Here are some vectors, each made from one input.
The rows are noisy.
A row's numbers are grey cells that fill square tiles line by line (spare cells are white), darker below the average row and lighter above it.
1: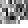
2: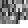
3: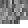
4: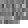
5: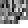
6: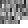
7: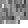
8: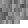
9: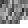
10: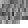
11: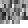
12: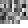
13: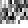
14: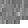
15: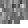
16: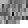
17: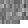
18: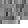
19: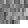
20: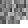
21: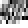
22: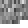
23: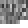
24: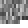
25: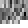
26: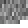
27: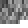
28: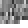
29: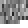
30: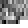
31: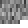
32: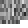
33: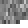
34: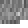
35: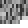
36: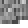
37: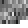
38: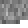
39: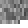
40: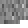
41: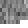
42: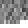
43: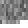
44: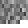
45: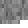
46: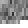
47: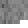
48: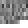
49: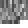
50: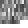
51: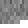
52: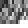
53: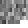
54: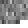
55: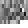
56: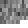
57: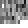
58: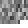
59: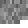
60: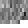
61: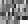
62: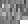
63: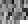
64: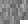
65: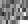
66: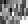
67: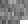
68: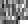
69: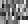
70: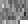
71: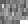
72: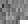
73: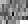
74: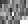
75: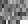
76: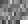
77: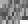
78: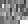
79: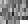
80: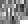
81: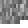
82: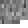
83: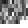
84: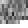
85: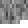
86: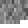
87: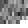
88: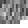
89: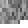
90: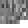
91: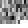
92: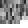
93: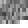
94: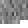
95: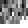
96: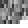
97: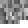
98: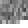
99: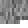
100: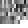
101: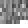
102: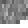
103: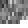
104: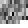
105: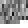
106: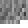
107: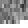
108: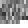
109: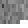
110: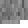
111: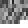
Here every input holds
a list of up to two items, each a point on a 4-point line and a true/false value.
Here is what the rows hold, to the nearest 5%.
All of them are lists of up to two items, each a point on a 4-point line and a true/false value: about 5% are empty, 40% hold one and 55% two.
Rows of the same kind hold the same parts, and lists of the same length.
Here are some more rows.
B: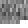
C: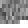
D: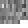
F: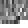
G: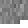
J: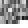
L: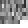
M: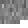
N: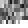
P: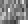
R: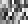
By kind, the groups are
B, C, N, R
D, F, G, L, M
J, P

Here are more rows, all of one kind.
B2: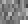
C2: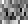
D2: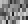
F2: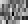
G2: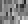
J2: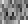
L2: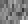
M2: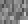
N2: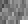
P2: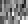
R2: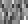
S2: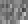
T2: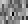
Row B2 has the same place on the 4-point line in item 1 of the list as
G2 and P2.
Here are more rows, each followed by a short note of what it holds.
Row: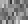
a list of two items
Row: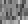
a list of two items
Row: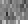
a list of two items
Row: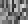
a list of one item
